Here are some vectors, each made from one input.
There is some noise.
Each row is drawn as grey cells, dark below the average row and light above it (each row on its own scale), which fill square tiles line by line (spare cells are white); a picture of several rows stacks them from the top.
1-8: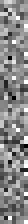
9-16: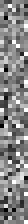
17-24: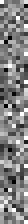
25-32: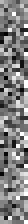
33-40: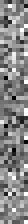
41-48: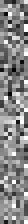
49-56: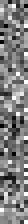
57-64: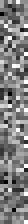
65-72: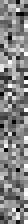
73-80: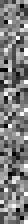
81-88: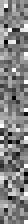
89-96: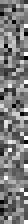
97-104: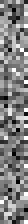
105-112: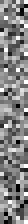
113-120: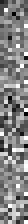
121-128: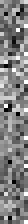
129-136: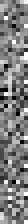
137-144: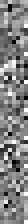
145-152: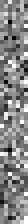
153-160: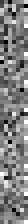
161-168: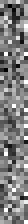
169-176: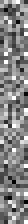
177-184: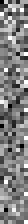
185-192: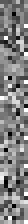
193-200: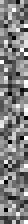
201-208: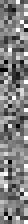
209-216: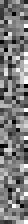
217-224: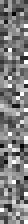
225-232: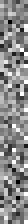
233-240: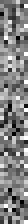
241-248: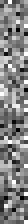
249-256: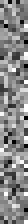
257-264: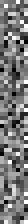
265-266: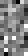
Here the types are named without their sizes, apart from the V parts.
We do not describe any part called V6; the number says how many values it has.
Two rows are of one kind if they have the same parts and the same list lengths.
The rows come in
3 kinds.
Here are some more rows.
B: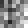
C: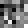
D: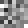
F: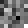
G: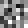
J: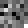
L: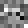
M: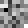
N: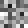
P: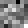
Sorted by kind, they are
B
C, F, J
D, G, L, M, N, P

